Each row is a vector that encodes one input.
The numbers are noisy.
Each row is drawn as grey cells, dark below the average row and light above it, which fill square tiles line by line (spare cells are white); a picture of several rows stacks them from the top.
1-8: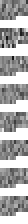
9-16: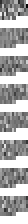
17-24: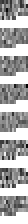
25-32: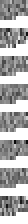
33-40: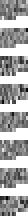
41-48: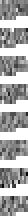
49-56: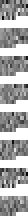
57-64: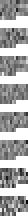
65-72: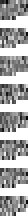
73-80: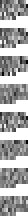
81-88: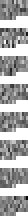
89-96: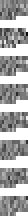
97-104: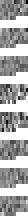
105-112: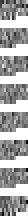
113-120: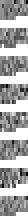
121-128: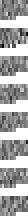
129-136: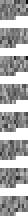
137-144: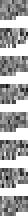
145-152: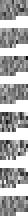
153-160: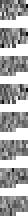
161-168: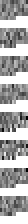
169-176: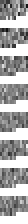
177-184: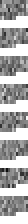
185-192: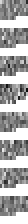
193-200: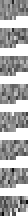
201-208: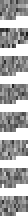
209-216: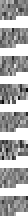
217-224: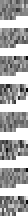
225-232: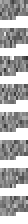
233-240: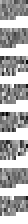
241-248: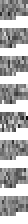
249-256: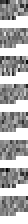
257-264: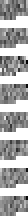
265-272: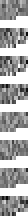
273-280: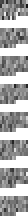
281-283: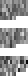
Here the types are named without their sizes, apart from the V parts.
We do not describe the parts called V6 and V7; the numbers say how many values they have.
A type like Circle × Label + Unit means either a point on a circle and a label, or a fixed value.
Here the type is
(Bool × V7 + Tree) × Line + V6.
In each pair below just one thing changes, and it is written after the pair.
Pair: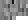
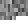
the node of the tree
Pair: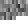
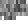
the place on the line
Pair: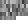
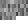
the place on the line
